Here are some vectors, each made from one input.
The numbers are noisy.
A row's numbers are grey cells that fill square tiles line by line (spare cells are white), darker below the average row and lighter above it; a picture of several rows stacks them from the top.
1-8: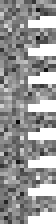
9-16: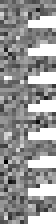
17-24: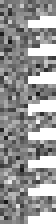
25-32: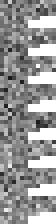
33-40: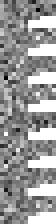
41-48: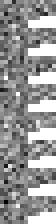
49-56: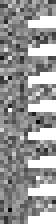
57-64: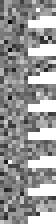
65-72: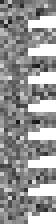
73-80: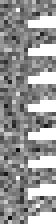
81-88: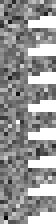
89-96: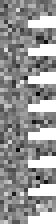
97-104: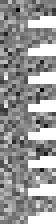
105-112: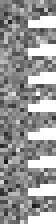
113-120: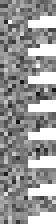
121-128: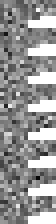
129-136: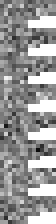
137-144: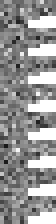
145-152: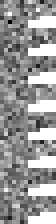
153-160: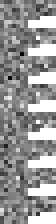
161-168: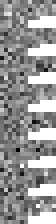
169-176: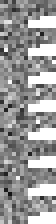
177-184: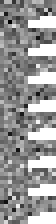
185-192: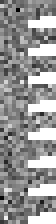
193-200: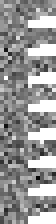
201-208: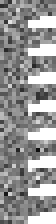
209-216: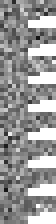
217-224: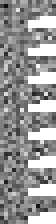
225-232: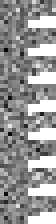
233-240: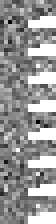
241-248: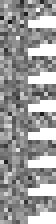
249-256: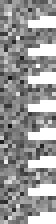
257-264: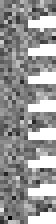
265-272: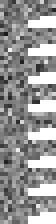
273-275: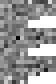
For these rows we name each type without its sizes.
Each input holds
a point on a line, together with either a point on a line, or a node of a tree.
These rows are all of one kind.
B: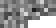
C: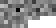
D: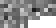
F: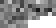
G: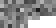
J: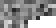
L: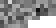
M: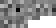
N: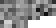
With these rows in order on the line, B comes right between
D and G.
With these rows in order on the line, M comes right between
C and L.
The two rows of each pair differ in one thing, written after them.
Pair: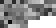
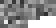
the node of the tree
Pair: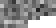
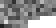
the place on the line
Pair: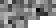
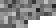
the place on the line
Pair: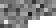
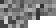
the place on the line
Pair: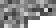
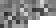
the place on the line
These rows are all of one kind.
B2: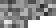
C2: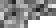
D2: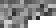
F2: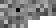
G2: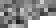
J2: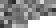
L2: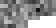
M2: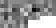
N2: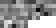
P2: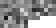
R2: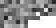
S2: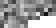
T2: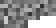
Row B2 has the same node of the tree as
D2 and T2.
